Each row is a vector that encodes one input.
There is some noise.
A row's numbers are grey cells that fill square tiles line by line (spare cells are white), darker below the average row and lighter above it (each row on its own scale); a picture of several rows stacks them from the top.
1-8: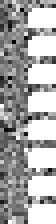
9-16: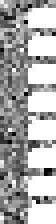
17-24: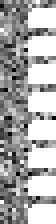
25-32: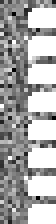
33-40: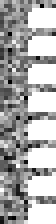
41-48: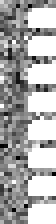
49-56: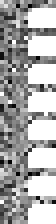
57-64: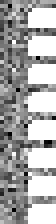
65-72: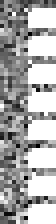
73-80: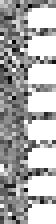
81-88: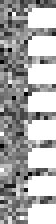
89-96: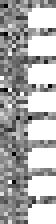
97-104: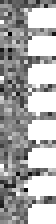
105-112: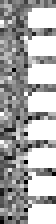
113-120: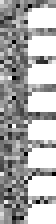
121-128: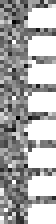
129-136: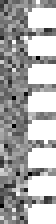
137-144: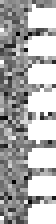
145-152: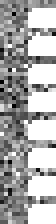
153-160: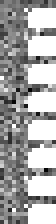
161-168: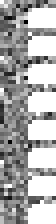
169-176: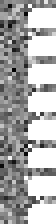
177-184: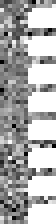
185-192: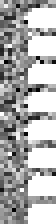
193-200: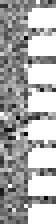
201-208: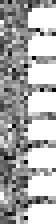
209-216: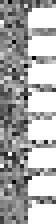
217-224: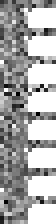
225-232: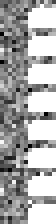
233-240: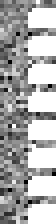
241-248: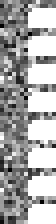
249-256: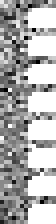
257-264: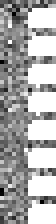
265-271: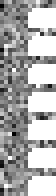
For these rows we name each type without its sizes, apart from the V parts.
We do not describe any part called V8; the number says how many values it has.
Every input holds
a point on a circle and a point on a line, together with a list of items, each either a point on a line, or a value of V8.
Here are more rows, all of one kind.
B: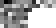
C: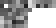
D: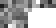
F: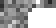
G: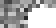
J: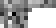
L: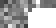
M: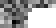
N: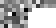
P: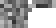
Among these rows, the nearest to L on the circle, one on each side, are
B and F.
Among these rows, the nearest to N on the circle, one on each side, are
G and M.
